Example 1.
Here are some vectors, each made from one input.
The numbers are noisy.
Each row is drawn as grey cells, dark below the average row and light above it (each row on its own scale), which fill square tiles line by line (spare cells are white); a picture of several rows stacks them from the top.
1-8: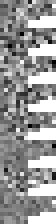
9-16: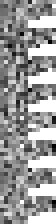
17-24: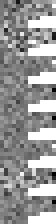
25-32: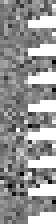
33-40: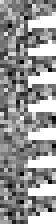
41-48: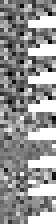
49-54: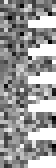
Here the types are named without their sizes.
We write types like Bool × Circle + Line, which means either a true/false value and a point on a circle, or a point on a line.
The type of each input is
Bool × Label.
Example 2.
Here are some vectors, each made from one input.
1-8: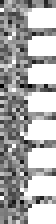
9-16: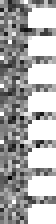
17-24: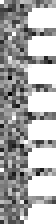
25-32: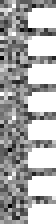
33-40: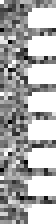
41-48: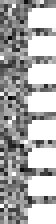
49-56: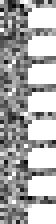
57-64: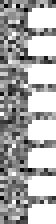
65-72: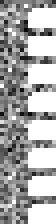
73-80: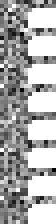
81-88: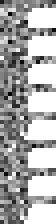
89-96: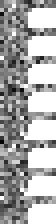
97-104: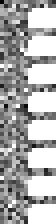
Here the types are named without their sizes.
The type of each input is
List(Line).
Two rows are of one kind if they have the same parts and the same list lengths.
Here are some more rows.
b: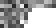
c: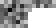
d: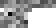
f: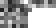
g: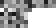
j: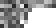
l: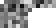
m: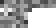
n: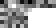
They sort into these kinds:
b, j
c, f, l
d, g, m, n

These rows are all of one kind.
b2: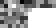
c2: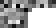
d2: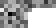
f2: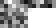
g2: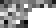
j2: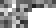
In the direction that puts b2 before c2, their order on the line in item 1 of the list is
b2, f2, d2, j2, g2, c2.
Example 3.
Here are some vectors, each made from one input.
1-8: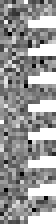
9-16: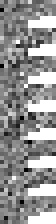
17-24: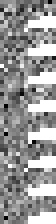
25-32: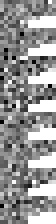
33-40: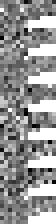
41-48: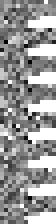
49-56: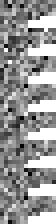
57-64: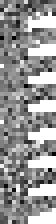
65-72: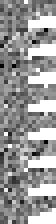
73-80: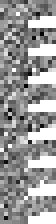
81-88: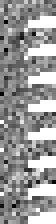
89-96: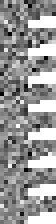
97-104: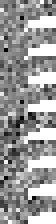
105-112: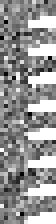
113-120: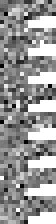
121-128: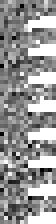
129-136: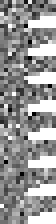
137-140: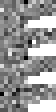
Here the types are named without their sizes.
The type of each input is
Label × Label + Unit.
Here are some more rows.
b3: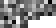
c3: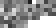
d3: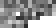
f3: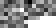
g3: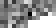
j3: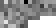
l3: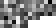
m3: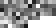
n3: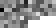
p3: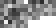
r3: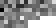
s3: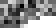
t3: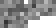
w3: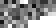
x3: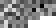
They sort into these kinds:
b3, l3
c3, d3, f3, g3, j3, m3, n3, p3, r3, s3, t3, w3, x3

